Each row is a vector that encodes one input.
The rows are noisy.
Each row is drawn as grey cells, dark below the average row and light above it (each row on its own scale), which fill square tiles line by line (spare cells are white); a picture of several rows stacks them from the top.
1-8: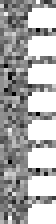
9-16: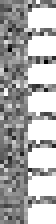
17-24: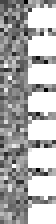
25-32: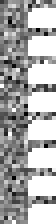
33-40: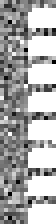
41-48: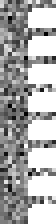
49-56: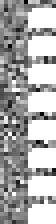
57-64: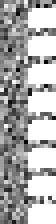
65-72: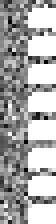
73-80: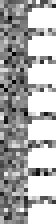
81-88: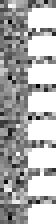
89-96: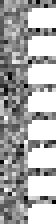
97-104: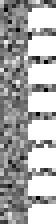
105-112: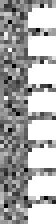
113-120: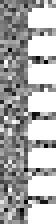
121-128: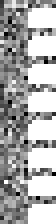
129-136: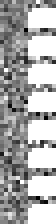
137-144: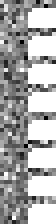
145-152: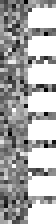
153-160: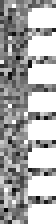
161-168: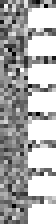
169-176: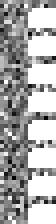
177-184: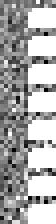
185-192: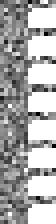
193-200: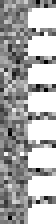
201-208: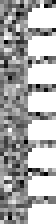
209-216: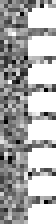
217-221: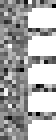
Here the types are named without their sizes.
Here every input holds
a true/false value, together with either a fixed value, or a node of a tree.
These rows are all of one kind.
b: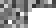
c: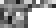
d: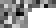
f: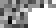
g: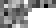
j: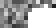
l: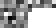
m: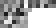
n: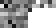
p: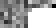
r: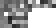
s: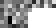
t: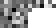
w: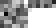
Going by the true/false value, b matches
d, g, m and w.
